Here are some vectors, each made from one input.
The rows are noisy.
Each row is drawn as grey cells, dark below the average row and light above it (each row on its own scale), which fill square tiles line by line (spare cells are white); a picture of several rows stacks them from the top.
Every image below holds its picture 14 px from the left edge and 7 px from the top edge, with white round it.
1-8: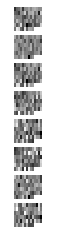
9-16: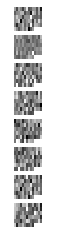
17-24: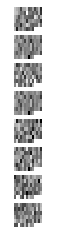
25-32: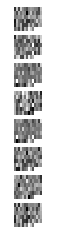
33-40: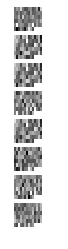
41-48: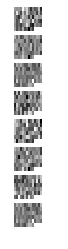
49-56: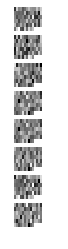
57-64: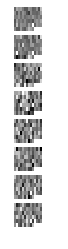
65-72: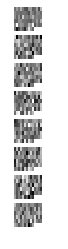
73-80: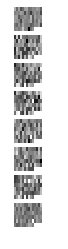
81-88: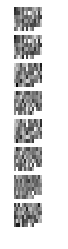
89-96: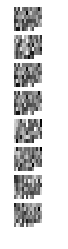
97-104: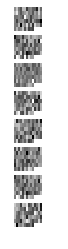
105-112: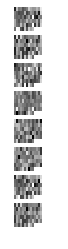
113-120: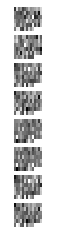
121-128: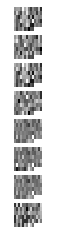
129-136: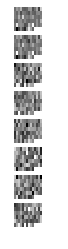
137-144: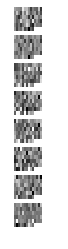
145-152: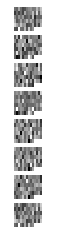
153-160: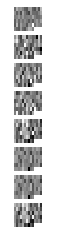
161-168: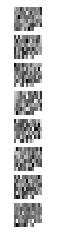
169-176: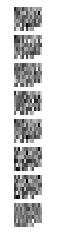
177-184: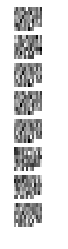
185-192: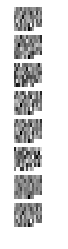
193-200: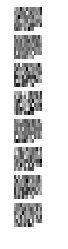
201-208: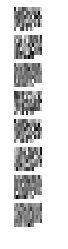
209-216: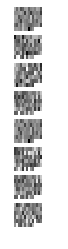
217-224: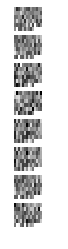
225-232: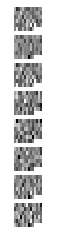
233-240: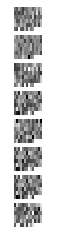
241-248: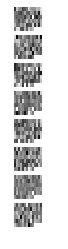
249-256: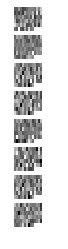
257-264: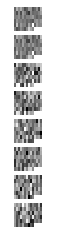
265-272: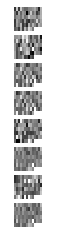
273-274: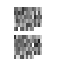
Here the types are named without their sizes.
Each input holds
either a point on a circle, or three true/false values.
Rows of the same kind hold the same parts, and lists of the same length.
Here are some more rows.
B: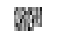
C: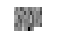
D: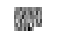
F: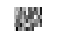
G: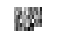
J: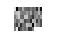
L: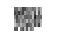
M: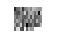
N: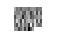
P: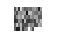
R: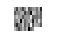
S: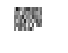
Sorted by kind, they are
B, C, D, F, G, J, N, R, S
L, M, P

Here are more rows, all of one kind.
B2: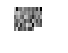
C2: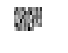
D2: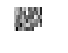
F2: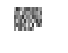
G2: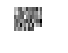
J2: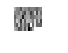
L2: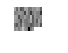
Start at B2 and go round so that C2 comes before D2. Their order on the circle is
B2, F2, J2, C2, L2, D2, G2.
